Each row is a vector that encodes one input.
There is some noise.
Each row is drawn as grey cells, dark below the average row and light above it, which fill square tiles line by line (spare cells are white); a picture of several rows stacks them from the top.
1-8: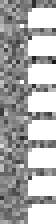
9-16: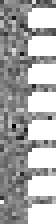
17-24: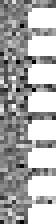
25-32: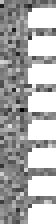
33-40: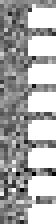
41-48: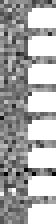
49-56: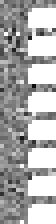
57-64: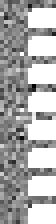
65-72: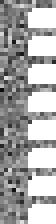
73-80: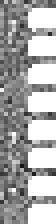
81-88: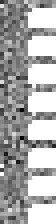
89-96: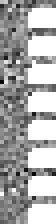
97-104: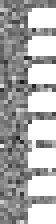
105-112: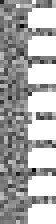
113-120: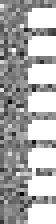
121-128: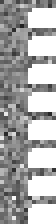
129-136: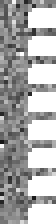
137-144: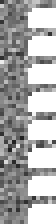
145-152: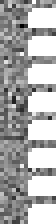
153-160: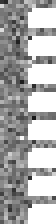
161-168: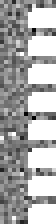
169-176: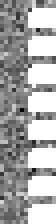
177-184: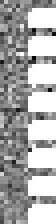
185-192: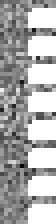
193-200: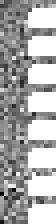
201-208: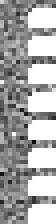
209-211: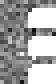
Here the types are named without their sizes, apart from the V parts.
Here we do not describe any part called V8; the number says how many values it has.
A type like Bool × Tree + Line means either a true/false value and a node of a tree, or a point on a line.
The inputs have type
Bool × Line × V8.
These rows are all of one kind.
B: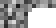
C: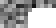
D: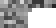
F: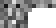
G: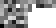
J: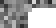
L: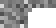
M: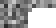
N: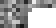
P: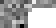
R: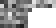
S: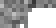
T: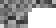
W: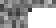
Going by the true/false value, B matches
F, G, J and S.
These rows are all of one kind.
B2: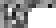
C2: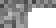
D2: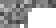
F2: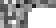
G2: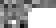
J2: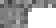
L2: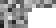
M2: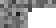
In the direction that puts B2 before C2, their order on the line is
B2, F2, G2, D2, L2, C2, J2, M2.
